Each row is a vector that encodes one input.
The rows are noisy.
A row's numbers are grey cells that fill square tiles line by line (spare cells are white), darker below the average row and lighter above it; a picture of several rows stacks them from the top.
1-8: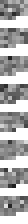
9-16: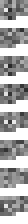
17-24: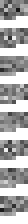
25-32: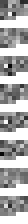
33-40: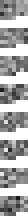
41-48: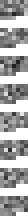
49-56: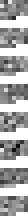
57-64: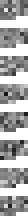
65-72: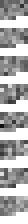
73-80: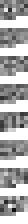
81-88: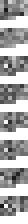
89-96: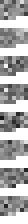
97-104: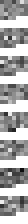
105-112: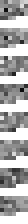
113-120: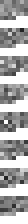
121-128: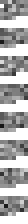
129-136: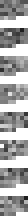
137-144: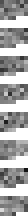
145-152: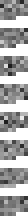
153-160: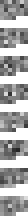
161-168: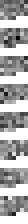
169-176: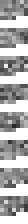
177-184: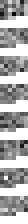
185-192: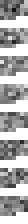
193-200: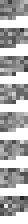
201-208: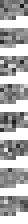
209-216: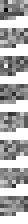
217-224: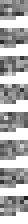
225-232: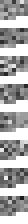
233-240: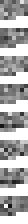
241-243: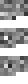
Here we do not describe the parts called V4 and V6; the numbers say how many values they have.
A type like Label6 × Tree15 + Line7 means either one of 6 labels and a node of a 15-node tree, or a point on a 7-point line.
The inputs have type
Label10 × V4 + (Line5 + V6) × Line9.
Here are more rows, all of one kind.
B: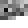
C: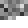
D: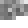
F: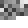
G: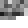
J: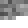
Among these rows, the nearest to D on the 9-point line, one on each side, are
B and F.
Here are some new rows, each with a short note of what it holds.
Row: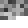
a point on a 9-point line and a value of V6
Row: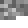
a point on a 9-point line and a value of V6
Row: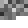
one of 10 labels and a value of V4
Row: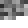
a point on a 5-point line and a point on a 9-point line
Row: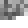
a point on a 5-point line and a point on a 9-point line
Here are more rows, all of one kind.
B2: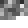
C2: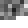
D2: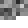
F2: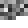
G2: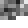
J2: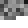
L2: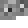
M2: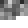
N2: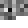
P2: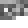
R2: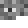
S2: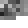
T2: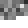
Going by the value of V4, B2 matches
C2 and M2.
